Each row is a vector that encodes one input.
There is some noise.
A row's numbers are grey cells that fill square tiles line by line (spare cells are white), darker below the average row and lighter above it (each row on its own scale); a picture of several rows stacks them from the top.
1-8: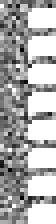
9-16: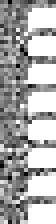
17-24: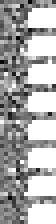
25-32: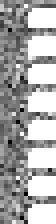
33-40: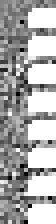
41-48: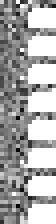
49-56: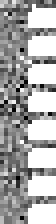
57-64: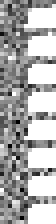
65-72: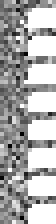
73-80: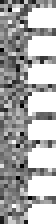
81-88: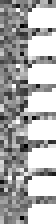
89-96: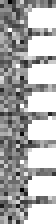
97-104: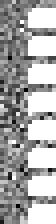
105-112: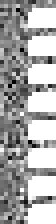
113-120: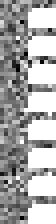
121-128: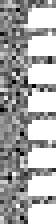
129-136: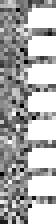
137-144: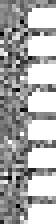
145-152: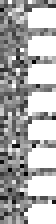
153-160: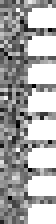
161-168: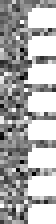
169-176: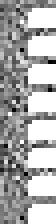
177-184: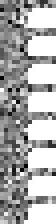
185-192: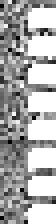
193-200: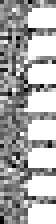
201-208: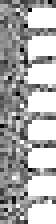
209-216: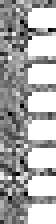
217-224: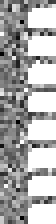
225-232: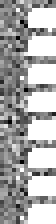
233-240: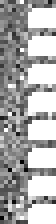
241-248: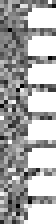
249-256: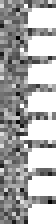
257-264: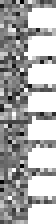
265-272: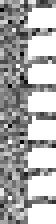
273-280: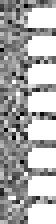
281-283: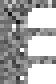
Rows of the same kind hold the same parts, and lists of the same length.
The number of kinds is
2.
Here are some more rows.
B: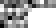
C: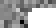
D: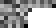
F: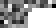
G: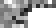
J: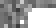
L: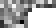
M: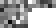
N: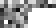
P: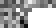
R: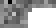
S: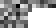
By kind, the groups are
B, J, M, N, P
C, D, F, G, L, R, S

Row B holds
one of 5 labels and four true/false values.
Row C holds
a point on a 3-point line, a point on a 6-point line and four true/false values.
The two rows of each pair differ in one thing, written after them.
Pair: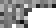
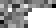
one of the four true/false values
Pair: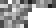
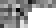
one of the four true/false values
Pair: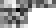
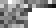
one of the four true/false values
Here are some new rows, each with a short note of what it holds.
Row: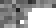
a point on a 3-point line, a point on a 6-point line and four true/false values
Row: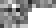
a point on a 3-point line, a point on a 6-point line and four true/false values
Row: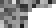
one of 5 labels and four true/false values
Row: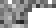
a point on a 3-point line, a point on a 6-point line and four true/false values
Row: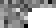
a point on a 3-point line, a point on a 6-point line and four true/false values
